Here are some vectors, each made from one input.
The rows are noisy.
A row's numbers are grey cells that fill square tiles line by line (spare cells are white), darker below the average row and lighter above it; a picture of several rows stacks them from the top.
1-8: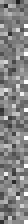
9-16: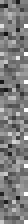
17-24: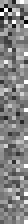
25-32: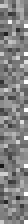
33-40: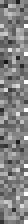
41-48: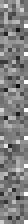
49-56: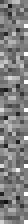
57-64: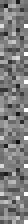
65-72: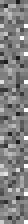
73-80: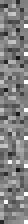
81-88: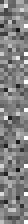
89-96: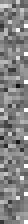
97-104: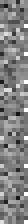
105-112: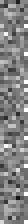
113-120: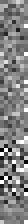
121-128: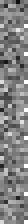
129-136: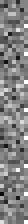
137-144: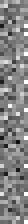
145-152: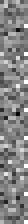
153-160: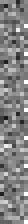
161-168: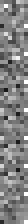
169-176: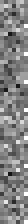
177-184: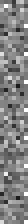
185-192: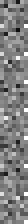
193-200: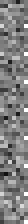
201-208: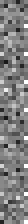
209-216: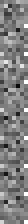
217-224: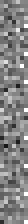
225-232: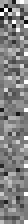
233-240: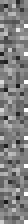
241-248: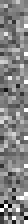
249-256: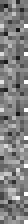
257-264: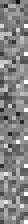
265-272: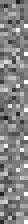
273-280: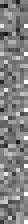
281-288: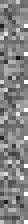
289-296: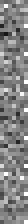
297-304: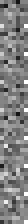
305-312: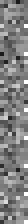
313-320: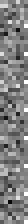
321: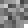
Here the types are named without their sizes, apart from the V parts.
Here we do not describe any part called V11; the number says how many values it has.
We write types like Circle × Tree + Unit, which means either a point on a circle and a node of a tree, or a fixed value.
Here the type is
List(Bool × V11).
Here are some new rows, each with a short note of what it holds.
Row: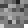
a list of one item
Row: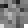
a list of one item
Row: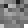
a list of one item
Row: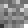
a list of two items
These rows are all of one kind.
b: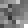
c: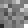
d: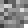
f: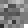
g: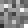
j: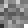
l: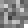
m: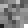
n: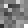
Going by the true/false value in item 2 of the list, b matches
l and n.
